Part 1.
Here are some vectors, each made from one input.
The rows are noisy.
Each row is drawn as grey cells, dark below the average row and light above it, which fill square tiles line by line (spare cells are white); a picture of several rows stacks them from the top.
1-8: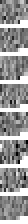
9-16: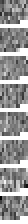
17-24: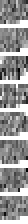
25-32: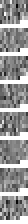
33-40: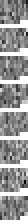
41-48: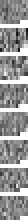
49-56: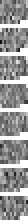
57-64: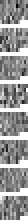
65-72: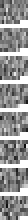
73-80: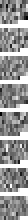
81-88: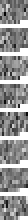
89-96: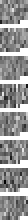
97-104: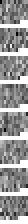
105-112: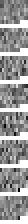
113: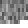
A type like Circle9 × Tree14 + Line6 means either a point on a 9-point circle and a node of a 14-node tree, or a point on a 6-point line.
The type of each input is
Bool × (Line7 + Tree7).
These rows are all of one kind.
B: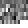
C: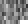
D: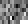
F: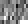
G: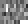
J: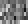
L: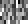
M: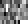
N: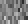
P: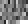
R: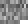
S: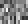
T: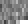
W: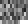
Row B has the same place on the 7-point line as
G, J, S and W.
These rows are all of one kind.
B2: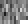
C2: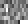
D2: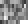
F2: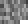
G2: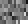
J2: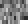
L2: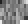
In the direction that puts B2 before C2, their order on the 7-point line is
B2, J2, L2, C2, D2, F2, G2.
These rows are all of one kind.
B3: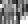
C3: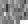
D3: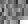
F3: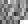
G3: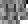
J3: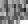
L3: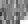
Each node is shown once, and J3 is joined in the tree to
F3.
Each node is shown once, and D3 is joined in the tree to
B3.
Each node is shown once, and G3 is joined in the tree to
C3.
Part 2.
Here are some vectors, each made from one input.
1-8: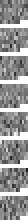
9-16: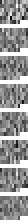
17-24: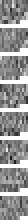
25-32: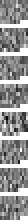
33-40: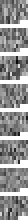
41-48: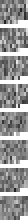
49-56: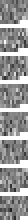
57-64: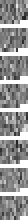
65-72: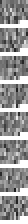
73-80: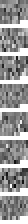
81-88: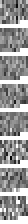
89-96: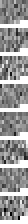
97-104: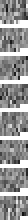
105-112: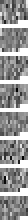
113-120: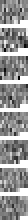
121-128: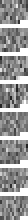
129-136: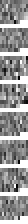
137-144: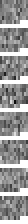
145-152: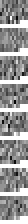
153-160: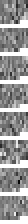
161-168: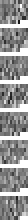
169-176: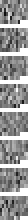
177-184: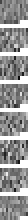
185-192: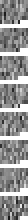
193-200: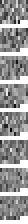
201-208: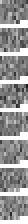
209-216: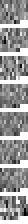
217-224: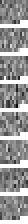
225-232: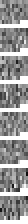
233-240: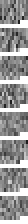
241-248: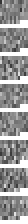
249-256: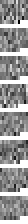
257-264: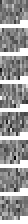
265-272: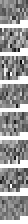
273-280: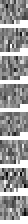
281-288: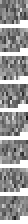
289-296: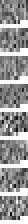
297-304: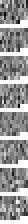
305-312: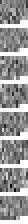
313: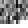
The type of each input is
Bool × Bool × Bool × (Line13 + Tree14).
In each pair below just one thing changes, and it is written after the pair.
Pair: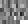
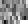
the place on the 13-point line
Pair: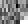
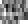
one of the three true/false values
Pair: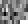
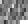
one of the three true/false values
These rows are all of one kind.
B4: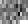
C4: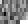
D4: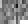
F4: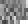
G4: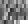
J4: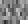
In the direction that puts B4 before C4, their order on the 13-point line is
F4, B4, J4, D4, C4, G4.
